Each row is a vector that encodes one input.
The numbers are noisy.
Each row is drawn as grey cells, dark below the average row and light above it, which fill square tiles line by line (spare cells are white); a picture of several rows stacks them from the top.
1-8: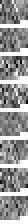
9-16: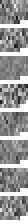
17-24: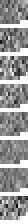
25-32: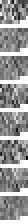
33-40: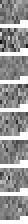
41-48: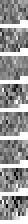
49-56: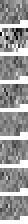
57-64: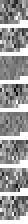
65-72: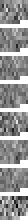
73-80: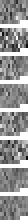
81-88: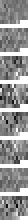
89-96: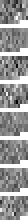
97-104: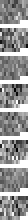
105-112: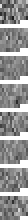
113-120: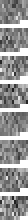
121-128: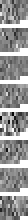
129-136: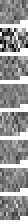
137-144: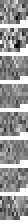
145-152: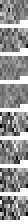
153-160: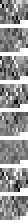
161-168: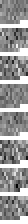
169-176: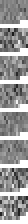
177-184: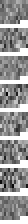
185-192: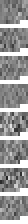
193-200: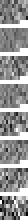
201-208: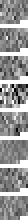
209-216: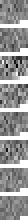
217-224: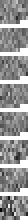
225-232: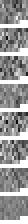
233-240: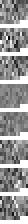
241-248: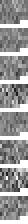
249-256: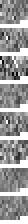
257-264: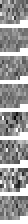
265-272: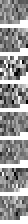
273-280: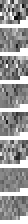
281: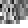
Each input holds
a point on a 13-point line.
